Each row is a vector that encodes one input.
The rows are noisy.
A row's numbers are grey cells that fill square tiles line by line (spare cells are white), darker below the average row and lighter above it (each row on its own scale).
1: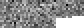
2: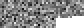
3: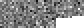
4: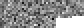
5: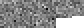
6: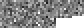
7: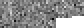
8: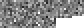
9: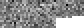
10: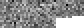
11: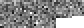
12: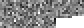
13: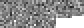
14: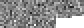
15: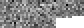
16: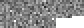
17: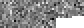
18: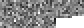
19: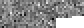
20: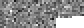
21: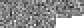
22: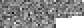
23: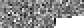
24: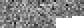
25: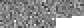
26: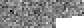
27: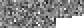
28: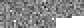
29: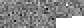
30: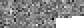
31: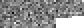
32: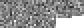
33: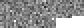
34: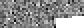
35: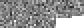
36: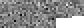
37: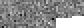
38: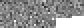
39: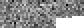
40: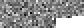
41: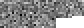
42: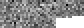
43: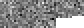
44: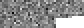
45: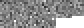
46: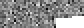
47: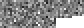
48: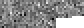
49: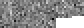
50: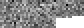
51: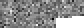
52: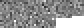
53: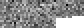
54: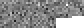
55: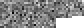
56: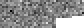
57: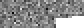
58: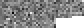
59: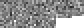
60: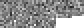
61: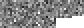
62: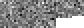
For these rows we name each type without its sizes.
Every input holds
a list of points on a line.
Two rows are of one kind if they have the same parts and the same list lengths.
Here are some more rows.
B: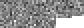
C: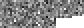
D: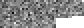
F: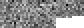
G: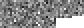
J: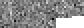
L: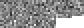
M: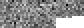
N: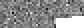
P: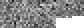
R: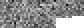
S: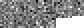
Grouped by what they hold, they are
B, C, G, L
D, J, N, S
F, M, P, R

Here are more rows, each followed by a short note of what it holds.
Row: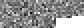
a list of one item
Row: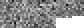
the empty list
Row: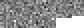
a list of one item
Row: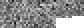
the empty list
